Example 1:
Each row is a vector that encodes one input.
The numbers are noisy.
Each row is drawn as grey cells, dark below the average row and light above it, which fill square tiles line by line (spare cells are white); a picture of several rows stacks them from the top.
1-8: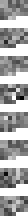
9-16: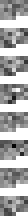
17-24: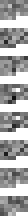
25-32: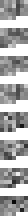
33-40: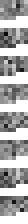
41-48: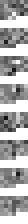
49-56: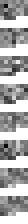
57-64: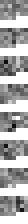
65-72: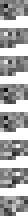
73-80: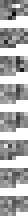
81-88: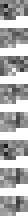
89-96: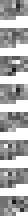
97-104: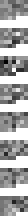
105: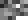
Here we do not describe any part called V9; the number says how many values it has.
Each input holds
a true/false value, together with either a point on a 6-point line, or a value of V9.
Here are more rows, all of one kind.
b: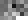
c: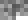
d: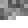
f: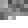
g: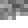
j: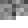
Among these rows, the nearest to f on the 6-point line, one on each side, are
d and g.
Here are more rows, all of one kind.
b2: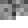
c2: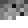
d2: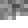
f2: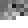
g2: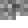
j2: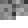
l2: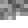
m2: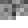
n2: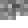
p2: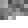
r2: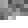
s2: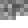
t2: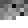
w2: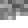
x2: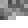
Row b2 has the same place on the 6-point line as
c2, j2, m2 and t2.
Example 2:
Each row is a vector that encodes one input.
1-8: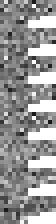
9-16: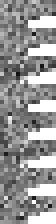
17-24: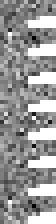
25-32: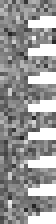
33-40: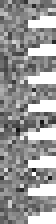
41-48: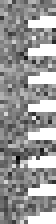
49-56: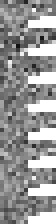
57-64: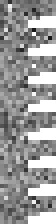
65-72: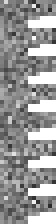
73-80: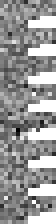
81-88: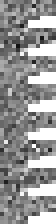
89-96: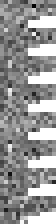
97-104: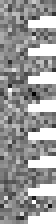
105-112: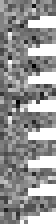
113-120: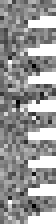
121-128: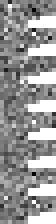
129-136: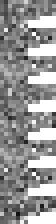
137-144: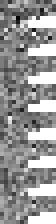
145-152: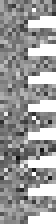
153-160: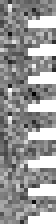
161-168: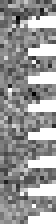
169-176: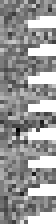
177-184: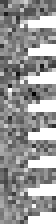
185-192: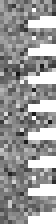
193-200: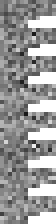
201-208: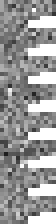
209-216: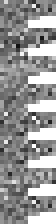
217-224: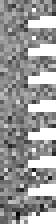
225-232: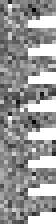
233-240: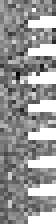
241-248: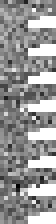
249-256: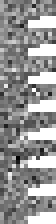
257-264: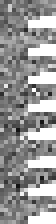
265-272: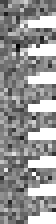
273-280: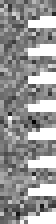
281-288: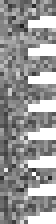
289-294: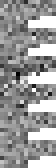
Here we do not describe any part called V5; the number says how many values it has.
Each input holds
either a point on a 10-point line and a value of V5, or a node of a 12-node tree.
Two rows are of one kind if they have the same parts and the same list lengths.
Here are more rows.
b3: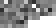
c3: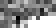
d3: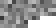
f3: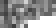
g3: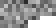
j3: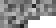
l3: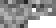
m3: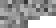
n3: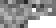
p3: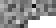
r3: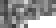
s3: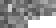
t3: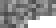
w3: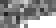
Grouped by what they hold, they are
b3, c3, f3, r3, s3, t3, w3
d3, g3, j3, l3, m3, n3, p3

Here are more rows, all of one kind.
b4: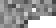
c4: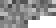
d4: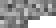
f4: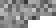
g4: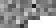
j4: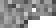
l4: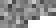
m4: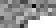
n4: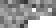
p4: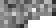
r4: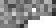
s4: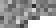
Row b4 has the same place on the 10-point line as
d4, g4, j4 and l4.
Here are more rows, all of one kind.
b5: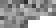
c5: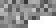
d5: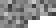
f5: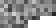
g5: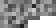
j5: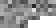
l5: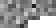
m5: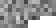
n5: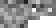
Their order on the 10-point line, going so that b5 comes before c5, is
n5, b5, j5, c5, m5, l5, d5, f5, g5.
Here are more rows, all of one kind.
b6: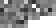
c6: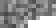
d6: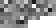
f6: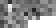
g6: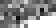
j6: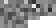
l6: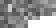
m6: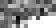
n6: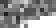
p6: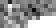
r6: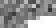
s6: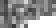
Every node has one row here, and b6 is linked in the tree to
d6 and j6.
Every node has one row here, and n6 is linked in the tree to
g6 and s6.
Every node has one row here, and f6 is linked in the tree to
l6 and p6.
